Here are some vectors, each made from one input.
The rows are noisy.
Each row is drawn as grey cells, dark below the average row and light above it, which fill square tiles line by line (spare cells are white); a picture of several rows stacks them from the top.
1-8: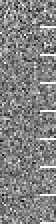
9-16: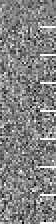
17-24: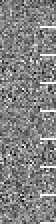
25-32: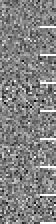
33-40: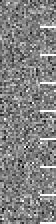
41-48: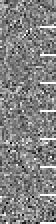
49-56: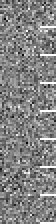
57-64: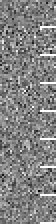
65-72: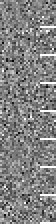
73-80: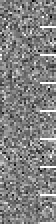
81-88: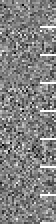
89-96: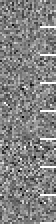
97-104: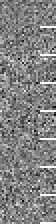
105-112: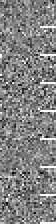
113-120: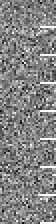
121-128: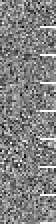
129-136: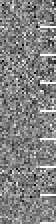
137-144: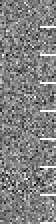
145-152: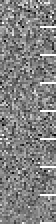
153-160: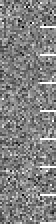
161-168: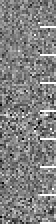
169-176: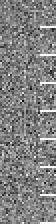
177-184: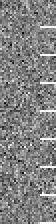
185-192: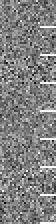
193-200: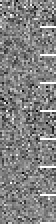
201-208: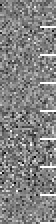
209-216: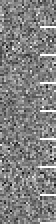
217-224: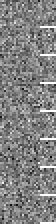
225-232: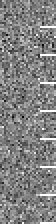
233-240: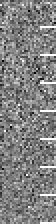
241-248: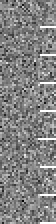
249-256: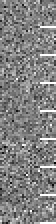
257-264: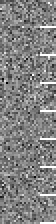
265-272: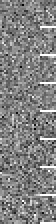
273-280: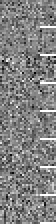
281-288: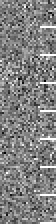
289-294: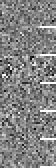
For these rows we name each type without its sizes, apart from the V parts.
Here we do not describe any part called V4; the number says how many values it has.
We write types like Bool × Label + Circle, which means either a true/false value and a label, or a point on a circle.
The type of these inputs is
Label × (Label + Line × (Line + V4)).
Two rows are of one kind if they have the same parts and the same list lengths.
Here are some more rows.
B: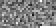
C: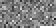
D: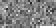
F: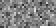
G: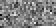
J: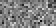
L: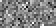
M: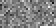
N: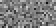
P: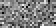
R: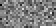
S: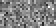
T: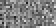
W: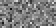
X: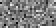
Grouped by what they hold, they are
B, G, J, M, N, R, T
C, D, F, S, W, X
L, P

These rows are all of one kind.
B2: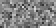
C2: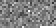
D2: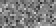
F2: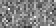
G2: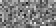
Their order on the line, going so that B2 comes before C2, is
B2, C2, F2, D2, G2.
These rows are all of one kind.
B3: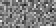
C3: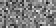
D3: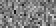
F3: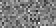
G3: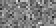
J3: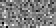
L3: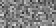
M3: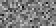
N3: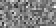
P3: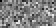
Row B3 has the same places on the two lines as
F3, G3, J3 and N3.
